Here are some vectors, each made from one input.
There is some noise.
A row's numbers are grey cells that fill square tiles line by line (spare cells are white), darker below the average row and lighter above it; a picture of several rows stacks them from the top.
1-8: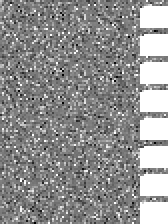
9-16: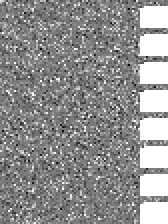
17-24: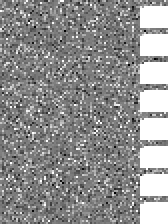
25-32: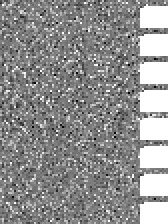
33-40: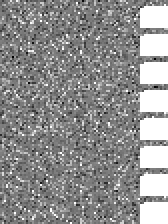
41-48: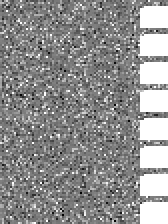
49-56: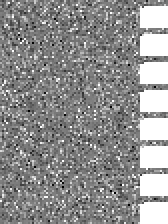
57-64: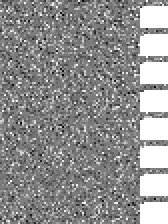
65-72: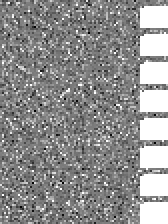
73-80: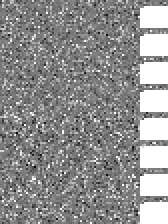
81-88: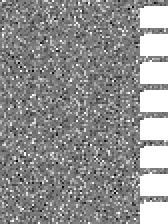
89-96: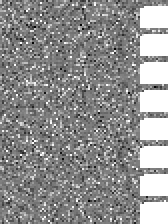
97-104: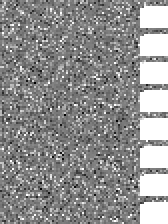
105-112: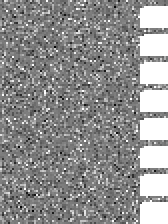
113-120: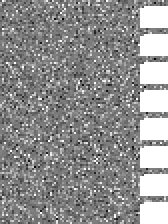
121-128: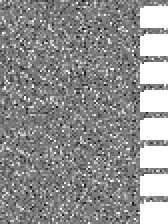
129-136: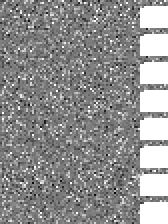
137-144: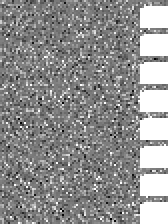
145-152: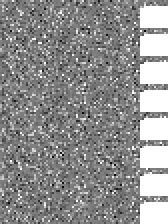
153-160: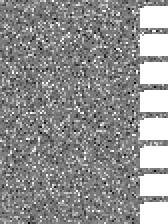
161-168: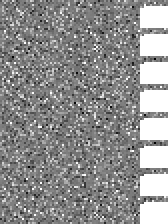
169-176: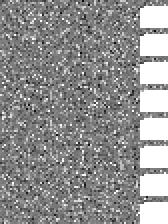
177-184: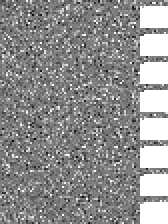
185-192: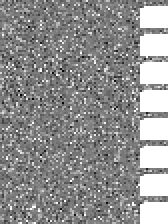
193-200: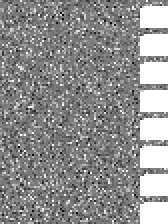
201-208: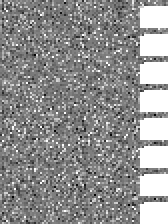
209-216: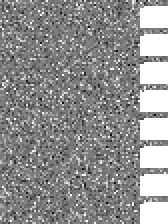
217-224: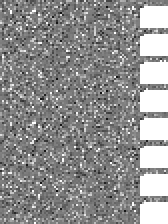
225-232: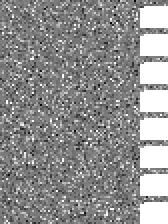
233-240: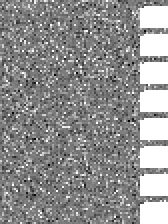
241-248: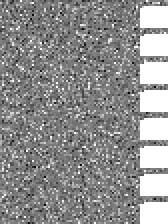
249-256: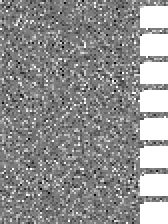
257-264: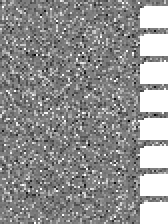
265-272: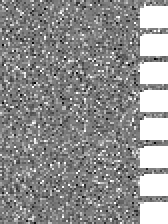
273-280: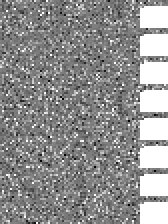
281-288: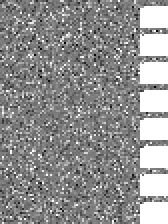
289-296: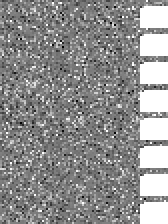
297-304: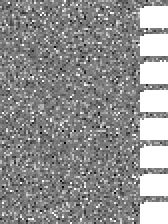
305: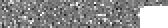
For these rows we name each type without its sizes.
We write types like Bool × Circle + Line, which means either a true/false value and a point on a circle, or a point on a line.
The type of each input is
(Bool × Bool × Bool × Bool + Tree) × Line × Tree.
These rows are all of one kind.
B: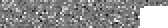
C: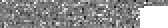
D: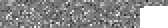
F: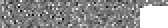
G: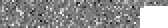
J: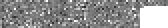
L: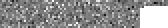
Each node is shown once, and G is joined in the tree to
B.
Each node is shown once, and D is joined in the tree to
B, C and J.
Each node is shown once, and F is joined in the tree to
J.
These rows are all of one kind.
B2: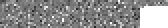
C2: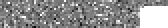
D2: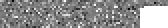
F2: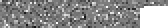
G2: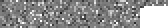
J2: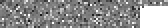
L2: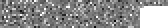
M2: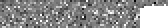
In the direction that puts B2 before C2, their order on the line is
M2, G2, J2, D2, F2, B2, C2, L2.
